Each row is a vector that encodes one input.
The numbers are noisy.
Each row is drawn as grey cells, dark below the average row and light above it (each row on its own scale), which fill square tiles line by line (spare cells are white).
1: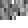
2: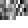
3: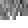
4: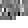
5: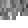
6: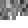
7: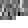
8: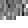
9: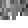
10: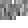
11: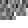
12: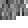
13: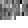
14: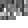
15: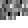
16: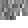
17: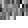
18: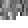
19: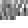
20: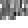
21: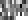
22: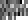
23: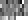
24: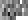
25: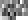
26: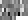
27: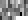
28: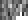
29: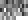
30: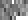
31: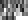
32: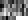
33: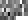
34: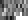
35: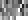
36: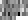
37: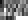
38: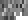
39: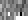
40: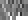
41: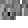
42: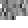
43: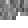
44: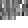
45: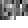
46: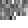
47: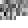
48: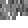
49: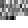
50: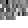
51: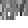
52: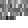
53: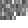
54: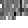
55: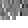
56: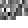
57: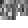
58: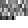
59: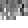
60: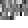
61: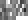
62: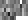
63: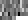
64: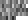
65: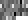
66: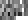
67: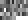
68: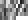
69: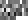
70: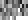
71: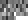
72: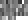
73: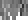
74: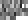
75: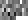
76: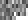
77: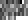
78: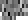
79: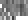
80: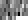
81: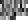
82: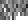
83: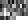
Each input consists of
a true/false value, together with either a fixed value, or a node of a 7-node tree.
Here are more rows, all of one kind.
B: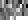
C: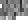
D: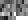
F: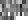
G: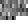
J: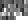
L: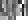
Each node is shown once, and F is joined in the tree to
D.
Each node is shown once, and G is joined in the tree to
C and J.
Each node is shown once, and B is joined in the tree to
L.
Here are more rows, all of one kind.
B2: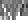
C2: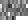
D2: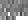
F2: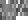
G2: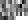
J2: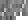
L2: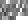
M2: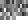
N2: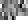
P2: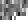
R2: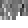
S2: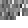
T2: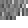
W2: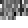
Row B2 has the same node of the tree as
F2, L2 and R2.
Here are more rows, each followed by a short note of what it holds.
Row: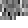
a true/false value
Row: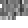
a node of a 7-node tree and a true/false value
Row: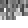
a node of a 7-node tree and a true/false value
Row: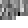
a true/false value
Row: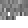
a node of a 7-node tree and a true/false value
